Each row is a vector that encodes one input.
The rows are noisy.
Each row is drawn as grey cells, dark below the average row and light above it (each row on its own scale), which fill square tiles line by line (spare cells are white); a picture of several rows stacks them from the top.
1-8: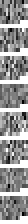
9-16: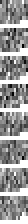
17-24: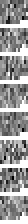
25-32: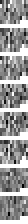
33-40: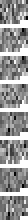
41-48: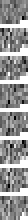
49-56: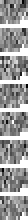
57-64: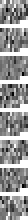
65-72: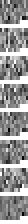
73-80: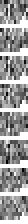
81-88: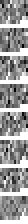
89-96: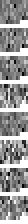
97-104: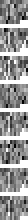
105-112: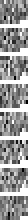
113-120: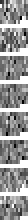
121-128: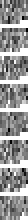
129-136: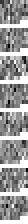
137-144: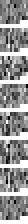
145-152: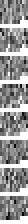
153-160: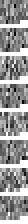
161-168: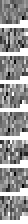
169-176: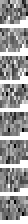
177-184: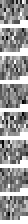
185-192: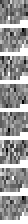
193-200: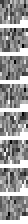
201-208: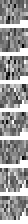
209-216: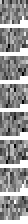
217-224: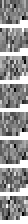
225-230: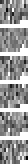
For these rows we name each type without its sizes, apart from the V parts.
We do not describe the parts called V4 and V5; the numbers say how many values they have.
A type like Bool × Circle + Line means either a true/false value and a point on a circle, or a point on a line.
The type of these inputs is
Bool × Bool × Bool × Bool + Line × (Line × Line + Unit) + V4 × V5.
